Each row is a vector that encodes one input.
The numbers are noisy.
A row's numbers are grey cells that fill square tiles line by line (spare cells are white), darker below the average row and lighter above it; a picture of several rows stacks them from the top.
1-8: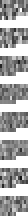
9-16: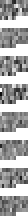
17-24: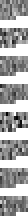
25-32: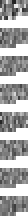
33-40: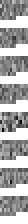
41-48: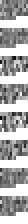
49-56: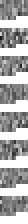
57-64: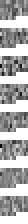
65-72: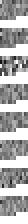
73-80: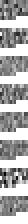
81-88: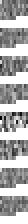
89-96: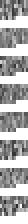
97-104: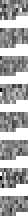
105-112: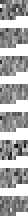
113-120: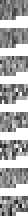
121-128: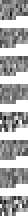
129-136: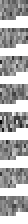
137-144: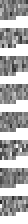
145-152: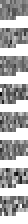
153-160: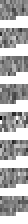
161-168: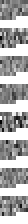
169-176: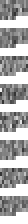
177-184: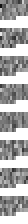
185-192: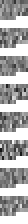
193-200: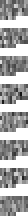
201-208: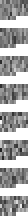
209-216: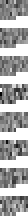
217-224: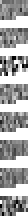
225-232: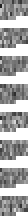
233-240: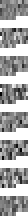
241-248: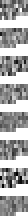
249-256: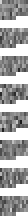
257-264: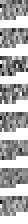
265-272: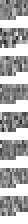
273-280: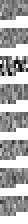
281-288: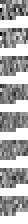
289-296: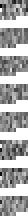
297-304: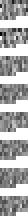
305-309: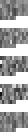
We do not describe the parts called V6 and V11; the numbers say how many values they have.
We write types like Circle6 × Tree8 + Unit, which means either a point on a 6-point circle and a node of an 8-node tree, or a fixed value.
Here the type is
Bool × (Line4 + V6) × V11.
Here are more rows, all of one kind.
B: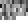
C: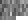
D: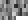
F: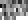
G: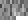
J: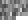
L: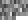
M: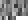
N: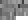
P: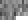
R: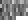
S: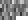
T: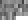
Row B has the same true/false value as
D, F, G and M.
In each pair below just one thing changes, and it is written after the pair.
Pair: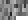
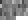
the true/false value
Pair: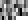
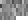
the place on the 4-point line
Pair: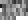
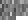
the true/false value
